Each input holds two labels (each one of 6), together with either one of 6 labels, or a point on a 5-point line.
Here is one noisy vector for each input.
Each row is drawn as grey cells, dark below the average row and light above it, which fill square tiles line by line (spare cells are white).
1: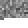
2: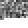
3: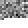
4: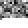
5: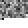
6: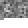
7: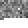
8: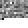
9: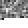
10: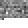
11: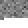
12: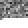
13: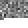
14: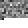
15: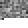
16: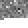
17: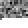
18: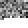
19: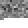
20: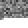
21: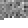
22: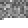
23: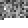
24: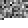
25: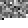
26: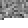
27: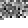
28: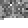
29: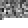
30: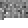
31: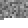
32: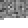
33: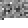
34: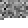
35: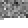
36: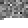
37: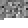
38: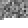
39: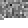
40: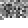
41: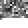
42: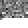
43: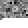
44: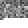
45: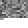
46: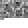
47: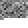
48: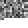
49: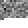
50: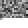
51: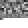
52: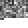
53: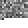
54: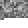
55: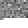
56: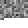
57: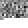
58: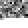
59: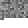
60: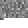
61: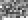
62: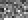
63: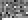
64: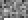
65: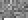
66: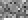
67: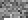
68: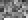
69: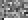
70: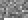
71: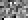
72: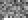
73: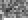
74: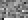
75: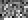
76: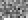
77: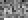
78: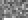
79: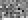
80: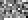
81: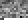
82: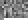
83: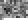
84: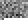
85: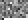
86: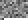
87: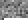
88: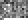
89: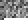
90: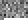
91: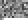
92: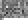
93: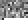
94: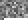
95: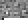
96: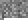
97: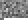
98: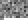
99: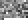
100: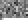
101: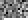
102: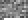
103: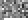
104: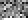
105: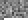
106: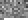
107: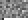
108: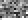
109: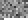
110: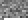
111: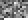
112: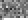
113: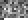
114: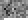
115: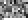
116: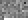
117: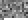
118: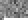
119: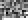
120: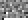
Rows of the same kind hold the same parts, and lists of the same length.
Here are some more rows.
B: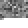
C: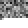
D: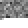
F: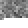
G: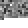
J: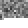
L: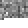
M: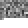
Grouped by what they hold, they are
B, G, J
C, D, F, L, M

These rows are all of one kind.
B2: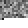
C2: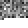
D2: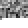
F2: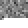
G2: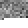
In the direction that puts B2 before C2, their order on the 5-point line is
F2, B2, C2, G2, D2.
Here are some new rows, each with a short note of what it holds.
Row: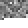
three labels (each one of 6)
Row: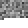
two labels (each one of 6) and a point on a 5-point line
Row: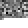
three labels (each one of 6)
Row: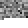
two labels (each one of 6) and a point on a 5-point line
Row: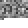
three labels (each one of 6)
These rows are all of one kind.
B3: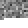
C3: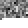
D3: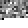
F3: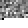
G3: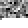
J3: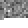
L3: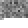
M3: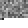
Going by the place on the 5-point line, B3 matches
C3 and F3.
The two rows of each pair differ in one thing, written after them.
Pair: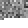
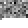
the place on the 5-point line
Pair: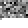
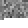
the place on the 5-point line
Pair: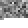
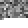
one of the two labels
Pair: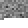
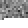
the place on the 5-point line
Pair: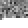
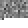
one of the two labels
